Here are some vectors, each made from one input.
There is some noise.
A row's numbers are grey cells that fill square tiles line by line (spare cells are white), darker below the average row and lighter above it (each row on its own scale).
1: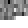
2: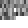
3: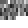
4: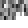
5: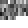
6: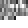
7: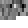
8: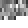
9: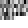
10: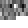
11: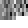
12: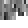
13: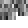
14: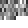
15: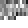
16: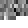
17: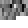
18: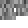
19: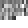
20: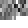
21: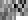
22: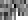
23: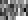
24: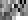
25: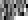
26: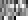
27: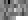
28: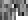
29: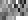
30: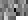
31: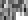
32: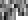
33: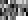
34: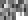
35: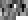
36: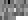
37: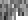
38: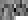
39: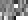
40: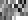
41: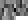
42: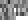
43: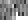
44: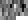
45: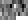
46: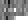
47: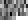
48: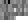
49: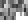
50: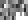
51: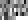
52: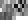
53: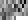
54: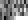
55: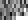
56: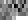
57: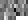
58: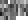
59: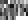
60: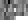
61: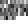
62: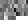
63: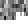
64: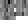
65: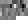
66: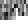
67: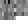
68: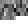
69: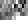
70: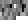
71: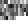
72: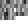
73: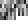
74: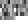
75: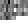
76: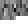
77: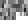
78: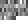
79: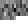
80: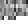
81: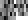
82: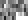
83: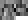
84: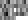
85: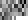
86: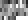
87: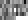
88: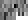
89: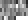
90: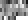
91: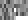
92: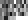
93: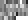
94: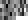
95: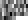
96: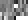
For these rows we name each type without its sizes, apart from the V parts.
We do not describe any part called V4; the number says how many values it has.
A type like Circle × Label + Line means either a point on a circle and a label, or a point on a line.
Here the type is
Bool × (Line + V4).
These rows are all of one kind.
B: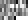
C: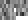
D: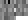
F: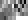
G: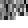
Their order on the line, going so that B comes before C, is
F, B, G, D, C.
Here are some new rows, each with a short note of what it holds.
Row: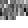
a true/false value and a value of V4
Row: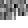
a point on a line and a true/false value
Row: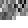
a point on a line and a true/false value
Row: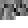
a true/false value and a value of V4
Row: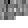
a point on a line and a true/false value
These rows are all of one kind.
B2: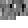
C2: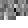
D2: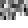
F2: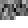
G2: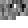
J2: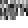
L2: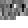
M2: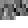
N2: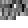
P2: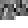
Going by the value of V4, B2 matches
G2, L2 and N2.
